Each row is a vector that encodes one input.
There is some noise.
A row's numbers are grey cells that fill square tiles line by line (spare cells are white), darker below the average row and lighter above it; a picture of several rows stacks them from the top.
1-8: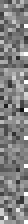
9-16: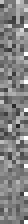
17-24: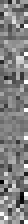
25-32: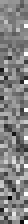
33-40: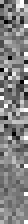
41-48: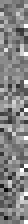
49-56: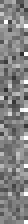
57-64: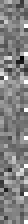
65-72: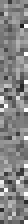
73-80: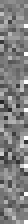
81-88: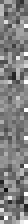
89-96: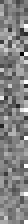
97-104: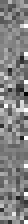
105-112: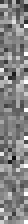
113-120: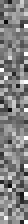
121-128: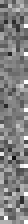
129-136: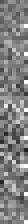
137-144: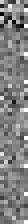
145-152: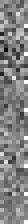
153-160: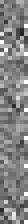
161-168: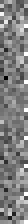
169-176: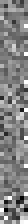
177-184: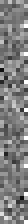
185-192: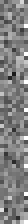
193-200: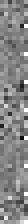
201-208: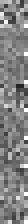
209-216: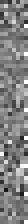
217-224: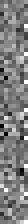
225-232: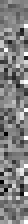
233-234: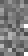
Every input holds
either a point on an 8-point line, or a point on a 16-point line.
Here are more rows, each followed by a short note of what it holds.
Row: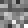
a point on a 16-point line
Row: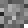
a point on an 8-point line
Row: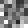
a point on an 8-point line
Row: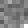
a point on a 16-point line
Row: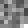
a point on an 8-point line
